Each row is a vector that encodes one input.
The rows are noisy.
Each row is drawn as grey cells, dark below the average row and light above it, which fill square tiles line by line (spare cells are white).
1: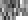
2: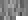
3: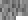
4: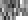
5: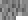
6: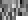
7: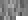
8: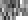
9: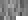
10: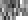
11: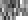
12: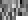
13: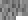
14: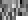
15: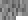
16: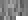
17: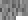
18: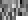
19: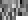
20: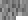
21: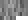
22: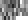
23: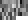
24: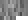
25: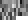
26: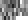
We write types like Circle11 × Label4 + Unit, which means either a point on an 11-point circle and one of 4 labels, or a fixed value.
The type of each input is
Line4.
